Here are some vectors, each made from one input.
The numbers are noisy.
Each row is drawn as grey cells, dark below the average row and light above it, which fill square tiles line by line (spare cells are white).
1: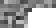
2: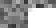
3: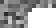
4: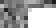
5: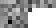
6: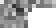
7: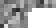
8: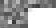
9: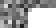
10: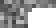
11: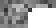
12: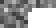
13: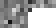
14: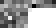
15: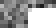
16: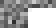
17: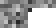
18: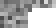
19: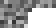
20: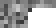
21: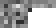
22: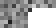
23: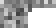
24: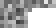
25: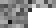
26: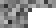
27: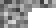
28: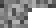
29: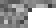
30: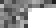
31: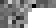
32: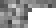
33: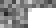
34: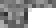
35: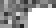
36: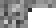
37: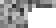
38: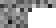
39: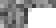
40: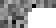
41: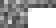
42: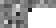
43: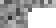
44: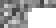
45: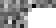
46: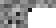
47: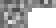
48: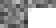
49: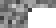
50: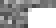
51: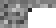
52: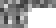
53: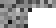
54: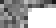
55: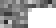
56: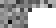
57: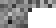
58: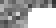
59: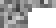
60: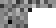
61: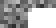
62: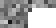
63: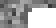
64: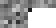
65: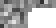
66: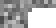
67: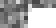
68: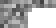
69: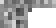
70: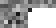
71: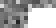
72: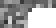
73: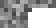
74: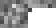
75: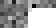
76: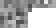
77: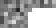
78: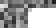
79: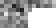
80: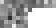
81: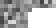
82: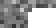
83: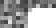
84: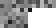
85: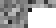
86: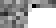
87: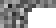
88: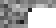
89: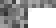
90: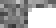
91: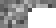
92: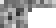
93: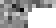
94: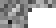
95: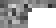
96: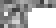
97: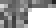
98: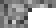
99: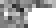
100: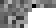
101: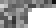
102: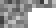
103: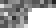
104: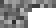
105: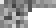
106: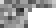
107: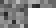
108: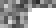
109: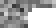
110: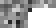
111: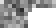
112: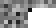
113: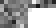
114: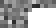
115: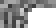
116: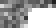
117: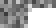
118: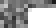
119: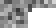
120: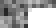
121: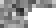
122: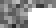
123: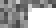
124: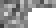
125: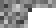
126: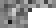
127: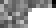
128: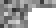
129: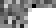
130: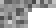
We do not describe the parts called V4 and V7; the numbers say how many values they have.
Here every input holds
either a point on a 6-point line and a true/false value, or a value of V4 and a value of V7.
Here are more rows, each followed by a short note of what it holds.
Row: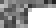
a value of V4 and a value of V7
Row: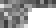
a value of V4 and a value of V7
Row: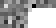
a value of V4 and a value of V7
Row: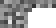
a value of V4 and a value of V7
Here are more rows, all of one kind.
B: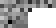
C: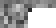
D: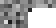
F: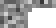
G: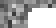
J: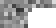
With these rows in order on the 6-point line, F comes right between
C and G.
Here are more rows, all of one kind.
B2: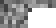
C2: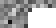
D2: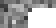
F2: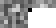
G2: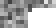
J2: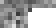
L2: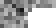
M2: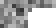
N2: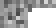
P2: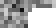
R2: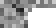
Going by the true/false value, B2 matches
C2, D2 and F2.
